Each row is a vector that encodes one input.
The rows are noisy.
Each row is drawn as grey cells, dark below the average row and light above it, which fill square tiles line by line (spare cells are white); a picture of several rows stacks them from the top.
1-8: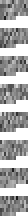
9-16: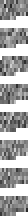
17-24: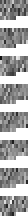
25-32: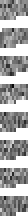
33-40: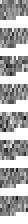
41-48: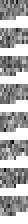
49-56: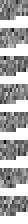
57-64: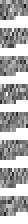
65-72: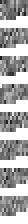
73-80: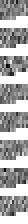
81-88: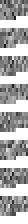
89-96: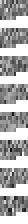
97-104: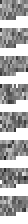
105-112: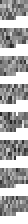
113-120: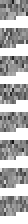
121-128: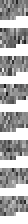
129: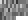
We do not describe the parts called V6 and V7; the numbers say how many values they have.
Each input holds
either a point on a 5-point line and a value of V6, or a true/false value and a value of V7.
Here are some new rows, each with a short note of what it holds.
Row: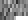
a true/false value and a value of V7
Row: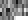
a true/false value and a value of V7
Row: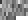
a point on a 5-point line and a value of V6
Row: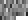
a true/false value and a value of V7
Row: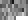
a true/false value and a value of V7
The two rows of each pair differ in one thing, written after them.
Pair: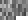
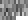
the place on the 5-point line
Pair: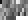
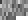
the value of V6
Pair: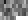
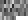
the value of V6
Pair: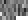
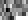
the place on the 5-point line
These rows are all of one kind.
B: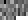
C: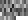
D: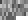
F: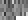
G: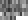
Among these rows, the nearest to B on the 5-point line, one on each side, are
C and D.
